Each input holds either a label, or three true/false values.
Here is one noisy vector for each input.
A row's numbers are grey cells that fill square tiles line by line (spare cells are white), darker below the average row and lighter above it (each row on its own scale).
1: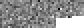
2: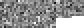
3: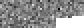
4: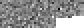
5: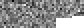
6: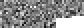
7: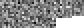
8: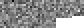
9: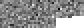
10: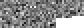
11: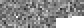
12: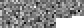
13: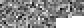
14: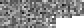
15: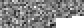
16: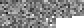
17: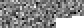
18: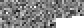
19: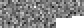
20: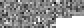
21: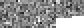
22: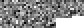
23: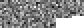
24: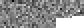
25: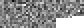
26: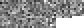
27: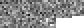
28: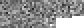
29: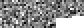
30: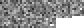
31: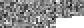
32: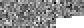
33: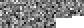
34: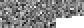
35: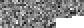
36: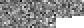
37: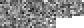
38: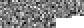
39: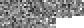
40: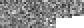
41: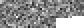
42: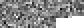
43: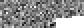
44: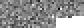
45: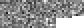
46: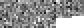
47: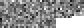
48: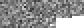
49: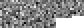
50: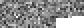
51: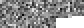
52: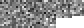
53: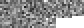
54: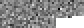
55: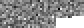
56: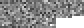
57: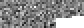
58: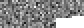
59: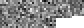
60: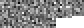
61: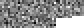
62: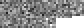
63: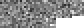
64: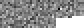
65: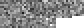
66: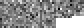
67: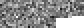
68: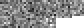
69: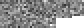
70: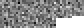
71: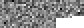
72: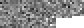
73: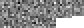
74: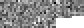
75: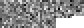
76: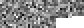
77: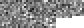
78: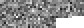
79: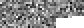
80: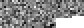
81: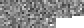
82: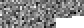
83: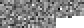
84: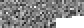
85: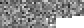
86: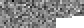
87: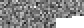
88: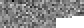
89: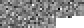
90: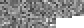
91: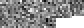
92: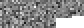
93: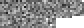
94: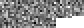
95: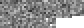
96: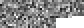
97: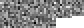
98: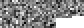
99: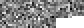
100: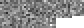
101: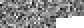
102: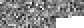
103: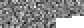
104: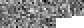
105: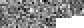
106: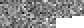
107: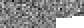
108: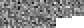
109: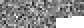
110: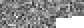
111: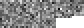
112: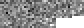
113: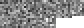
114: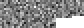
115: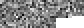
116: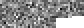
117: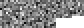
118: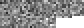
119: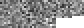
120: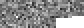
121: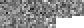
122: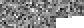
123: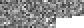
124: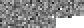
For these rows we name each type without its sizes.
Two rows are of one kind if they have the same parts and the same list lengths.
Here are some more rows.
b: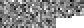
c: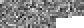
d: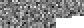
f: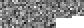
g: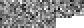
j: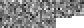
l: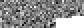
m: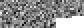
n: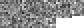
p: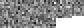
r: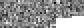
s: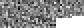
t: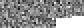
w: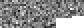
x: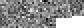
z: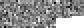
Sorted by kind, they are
b, c, g, j, n, p, r, s, t, x, z
d, f, l, m, w

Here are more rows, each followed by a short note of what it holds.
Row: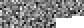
a label
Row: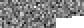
a label
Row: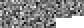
a label
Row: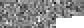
three true/false values
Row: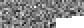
a label
